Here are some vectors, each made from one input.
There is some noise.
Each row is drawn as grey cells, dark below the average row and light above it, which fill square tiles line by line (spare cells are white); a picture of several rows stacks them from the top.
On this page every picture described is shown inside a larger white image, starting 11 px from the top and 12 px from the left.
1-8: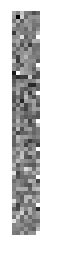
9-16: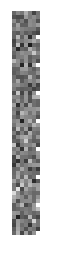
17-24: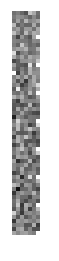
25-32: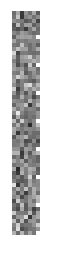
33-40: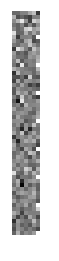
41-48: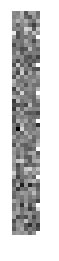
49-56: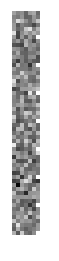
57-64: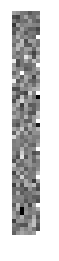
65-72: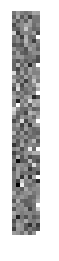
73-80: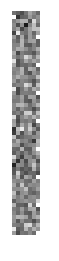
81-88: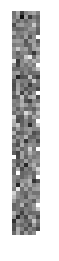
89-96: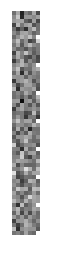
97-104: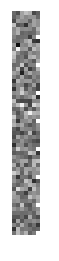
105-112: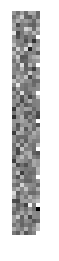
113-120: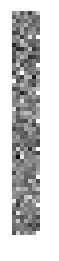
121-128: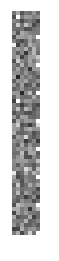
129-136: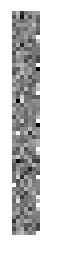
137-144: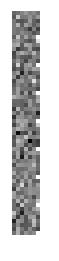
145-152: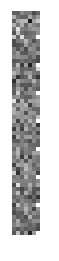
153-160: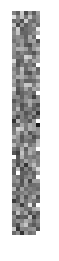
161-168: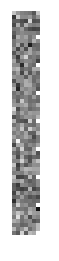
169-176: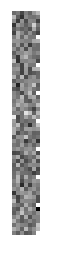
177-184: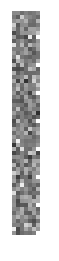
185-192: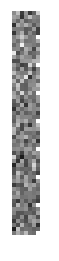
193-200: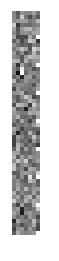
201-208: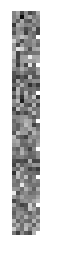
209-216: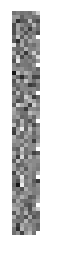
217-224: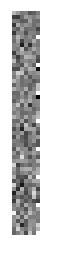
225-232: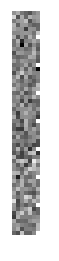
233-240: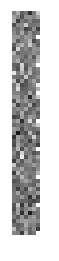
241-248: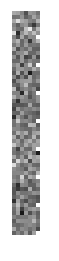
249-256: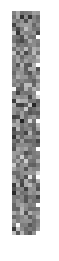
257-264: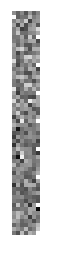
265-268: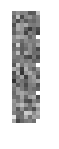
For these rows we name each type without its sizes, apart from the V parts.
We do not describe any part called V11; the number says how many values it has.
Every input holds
a true/false value, together with either a point on a circle, or a value of V11.
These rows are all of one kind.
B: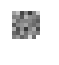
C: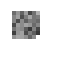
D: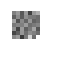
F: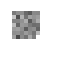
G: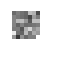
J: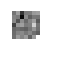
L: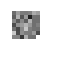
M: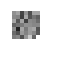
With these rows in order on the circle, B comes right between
D and F.
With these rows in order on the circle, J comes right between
C and G.
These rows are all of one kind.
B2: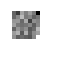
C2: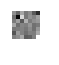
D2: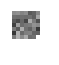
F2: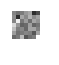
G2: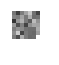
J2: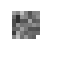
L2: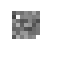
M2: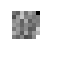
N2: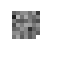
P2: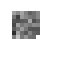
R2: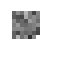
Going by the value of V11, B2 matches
M2 and N2.
